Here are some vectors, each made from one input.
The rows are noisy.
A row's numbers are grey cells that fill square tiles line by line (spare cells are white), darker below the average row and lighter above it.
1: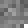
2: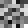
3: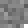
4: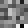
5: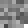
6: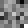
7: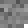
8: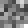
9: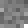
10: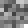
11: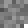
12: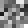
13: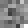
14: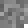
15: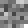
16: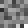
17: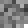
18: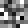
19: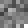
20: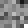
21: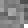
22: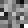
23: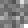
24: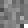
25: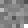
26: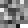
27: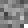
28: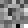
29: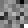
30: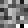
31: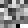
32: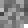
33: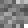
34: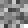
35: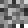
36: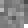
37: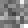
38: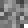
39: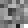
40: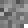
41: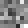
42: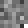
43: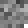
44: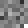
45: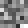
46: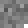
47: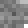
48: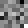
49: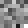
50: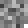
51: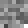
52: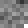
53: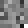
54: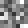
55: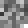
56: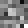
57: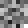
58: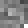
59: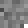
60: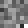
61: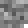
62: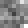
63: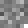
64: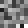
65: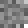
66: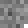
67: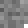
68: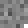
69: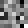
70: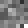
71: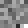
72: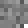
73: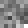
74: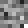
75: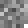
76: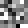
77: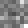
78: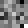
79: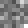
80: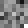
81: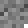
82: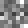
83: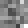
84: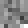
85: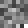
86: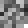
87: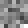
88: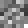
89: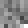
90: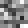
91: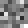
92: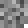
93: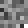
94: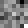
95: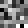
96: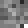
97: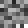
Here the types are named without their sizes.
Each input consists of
either a fixed value, or a point on each of two lines.
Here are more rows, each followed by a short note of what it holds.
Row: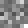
a point on each of two lines
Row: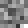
a point on each of two lines
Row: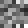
a point on each of two lines
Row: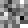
a fixed value
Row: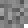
a point on each of two lines
